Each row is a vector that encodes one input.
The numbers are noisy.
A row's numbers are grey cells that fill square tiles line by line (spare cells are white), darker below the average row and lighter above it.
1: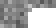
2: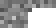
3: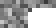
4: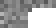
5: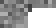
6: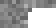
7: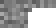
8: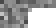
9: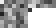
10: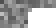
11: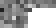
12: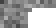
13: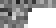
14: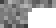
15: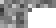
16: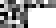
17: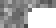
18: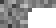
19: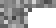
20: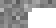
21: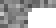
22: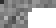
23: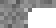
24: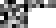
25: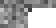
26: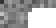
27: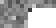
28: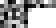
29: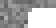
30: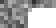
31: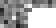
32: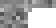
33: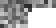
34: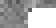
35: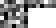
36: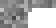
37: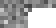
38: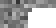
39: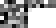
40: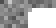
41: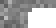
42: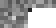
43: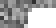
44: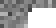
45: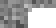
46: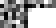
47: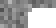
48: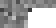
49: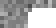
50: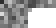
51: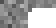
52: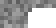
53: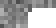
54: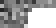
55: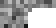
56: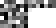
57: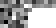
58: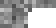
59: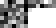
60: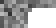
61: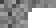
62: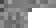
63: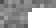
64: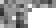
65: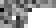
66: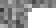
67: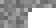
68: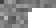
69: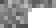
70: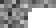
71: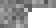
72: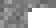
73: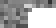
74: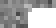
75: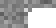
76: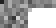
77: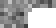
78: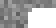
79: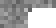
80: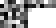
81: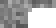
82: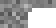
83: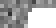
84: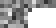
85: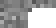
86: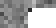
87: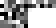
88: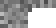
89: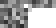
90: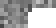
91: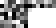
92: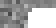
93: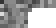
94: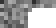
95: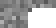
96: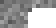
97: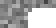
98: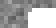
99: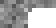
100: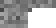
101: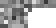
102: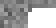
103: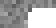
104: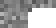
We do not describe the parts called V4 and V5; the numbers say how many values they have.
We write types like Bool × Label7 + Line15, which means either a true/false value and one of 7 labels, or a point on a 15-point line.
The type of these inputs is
Bool × Bool × Bool × (Circle6 × V5 + V4) + Line3 × Line3.
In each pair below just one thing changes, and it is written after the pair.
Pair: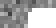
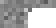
the place on the 6-point circle
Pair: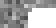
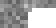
the value of V5
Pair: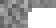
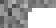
the place on the 6-point circle
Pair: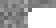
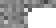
the place on the 6-point circle
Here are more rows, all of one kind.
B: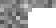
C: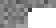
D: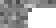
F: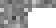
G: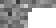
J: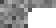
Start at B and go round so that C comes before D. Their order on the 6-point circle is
B, G, J, C, F, D.
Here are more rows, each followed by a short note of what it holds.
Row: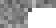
a point on a 6-point circle, three true/false values and a value of V5
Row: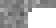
a point on a 6-point circle, three true/false values and a value of V5
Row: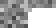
a point on a 6-point circle, three true/false values and a value of V5
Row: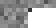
a point on a 6-point circle, three true/false values and a value of V5
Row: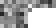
three true/false values and a value of V4
